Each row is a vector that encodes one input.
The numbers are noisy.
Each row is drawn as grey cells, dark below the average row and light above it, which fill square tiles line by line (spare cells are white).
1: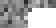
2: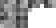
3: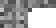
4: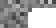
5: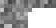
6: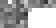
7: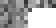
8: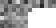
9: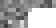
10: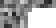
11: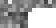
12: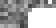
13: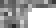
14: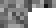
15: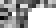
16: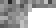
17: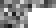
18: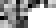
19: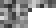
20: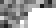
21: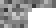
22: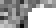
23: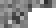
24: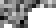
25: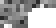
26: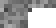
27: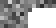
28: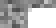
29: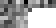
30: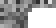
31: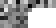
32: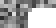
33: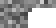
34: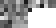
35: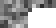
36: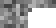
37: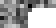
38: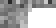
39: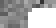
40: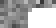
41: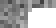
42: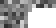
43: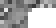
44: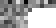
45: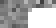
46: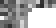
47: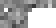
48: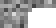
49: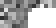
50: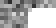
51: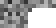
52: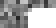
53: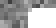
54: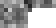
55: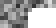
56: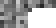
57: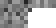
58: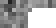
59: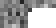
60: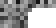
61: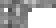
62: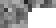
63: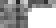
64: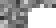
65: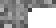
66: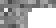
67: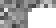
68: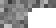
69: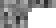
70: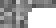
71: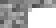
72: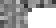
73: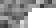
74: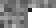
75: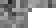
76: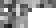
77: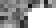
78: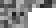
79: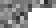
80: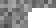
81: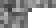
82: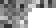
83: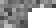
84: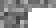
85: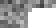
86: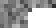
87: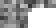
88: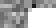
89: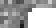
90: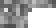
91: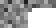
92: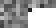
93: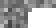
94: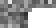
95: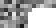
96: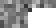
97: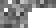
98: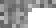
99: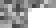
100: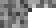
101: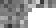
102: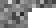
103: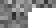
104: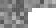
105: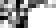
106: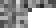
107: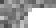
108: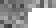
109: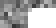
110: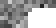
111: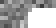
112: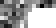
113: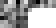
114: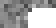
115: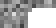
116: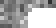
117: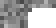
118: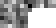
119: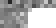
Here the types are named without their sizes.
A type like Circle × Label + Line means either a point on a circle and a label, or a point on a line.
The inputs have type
(Bool × Bool × Bool × Bool + Circle) × Circle.
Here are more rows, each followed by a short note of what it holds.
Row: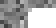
a point on each of two circles
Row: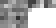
a point on each of two circles
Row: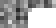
a point on each of two circles
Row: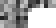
a point on each of two circles
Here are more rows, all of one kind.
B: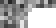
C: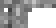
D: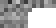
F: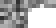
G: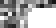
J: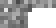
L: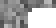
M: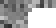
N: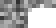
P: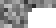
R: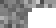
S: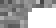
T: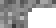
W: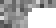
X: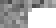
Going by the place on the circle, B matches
F, M, N and X.
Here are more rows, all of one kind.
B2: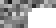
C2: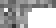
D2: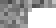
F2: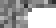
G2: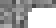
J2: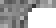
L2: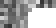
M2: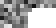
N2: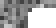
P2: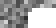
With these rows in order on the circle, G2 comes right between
J2 and N2.
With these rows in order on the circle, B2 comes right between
D2 and M2.
